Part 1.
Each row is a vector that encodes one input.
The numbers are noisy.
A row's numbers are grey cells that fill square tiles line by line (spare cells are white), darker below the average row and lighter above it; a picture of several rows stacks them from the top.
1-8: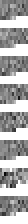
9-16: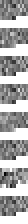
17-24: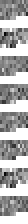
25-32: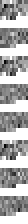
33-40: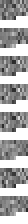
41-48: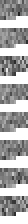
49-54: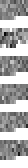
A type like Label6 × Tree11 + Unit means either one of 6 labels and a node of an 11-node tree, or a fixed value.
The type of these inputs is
List2(Line7).
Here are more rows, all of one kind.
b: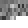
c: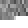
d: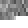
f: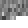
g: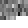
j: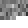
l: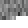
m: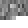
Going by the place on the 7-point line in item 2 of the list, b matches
g and j.
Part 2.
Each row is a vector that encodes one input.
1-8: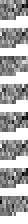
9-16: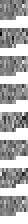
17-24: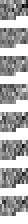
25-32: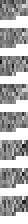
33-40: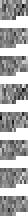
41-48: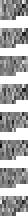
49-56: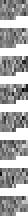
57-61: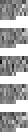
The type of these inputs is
Bool × (Tree8 + Unit).
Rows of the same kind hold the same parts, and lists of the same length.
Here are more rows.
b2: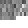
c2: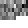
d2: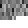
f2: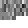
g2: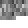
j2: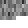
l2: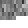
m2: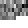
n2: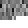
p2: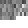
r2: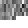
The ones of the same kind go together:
b2, f2, g2, j2, l2, p2, r2
c2, d2, m2, n2

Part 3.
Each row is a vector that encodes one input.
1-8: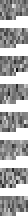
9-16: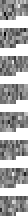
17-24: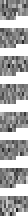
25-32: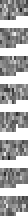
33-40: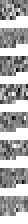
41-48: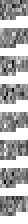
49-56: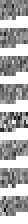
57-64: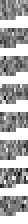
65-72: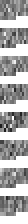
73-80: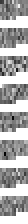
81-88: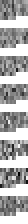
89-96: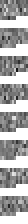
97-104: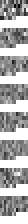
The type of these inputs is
Bool × Bool × Bool × Bool × Label11 + Unit.
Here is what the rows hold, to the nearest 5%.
About 5% of them hold a fixed value. The rest hold one of 11 labels and four true/false values.
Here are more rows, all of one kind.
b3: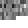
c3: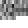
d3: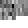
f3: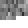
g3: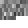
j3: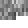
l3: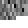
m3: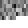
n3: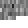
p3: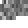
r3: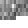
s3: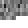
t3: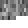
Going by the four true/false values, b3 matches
l3 and t3.
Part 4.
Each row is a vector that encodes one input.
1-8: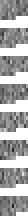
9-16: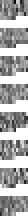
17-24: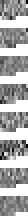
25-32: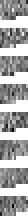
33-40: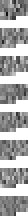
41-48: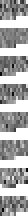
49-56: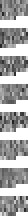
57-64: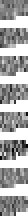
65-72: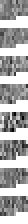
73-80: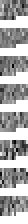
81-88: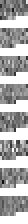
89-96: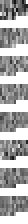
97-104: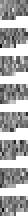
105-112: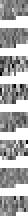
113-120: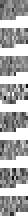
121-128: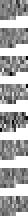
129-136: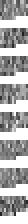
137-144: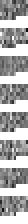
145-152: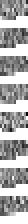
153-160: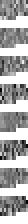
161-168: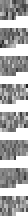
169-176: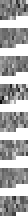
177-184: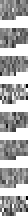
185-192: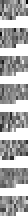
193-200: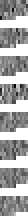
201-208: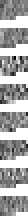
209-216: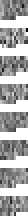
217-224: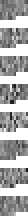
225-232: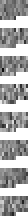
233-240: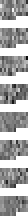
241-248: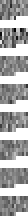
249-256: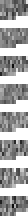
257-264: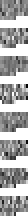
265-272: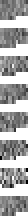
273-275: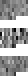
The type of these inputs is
Bool × Bool × Bool × Bool + Line10.
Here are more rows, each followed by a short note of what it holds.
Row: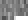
four true/false values
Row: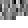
a point on a 10-point line
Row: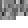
a point on a 10-point line
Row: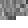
four true/false values
